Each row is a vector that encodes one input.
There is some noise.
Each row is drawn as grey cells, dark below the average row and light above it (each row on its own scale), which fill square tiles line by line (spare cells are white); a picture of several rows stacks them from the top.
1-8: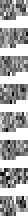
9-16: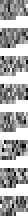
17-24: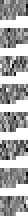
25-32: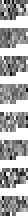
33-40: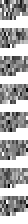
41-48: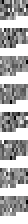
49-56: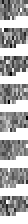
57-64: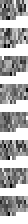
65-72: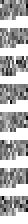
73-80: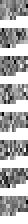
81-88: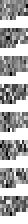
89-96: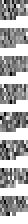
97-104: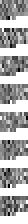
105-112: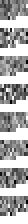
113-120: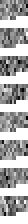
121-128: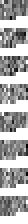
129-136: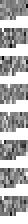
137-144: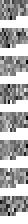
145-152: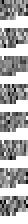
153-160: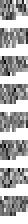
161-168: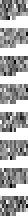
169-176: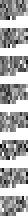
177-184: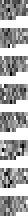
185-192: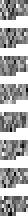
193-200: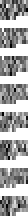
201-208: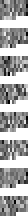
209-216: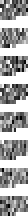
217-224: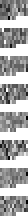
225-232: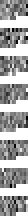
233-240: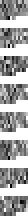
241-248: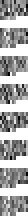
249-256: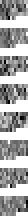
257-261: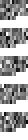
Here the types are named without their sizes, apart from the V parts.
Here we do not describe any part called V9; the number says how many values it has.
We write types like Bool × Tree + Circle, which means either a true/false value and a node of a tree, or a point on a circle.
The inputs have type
Circle × (Line + V9).
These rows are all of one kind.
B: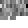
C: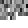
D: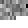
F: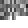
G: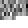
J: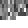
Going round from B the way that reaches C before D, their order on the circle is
B, J, G, F, C, D.
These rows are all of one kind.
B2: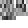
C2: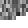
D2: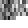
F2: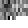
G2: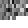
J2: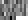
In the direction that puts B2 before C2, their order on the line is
F2, D2, G2, J2, B2, C2.
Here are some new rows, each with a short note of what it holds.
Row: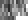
a point on a circle and a point on a line
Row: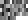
a point on a circle and a point on a line
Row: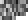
a point on a circle and a point on a line
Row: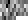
a point on a circle and a point on a line
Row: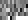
a point on a circle and a value of V9
